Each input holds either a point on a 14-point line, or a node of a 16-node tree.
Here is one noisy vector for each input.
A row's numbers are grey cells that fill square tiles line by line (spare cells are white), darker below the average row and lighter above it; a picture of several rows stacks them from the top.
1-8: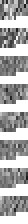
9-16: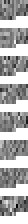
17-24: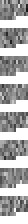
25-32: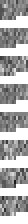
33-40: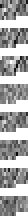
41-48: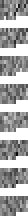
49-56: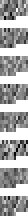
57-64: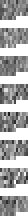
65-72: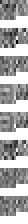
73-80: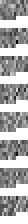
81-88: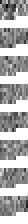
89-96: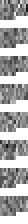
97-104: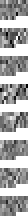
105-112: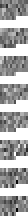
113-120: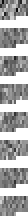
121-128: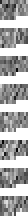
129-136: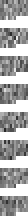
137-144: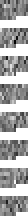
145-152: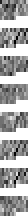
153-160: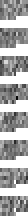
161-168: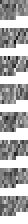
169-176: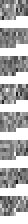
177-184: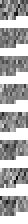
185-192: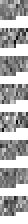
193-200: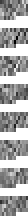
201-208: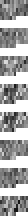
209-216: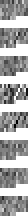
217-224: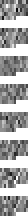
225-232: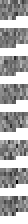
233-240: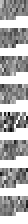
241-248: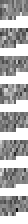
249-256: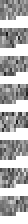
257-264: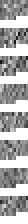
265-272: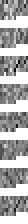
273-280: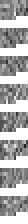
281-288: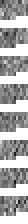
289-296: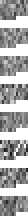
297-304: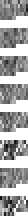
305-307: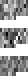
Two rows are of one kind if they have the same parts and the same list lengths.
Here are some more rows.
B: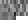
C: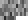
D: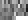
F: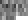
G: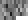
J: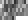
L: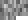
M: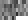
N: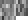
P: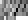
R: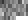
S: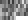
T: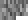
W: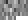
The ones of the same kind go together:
B, C, F, G, J, M, P, T
D, L, N, R, S, W

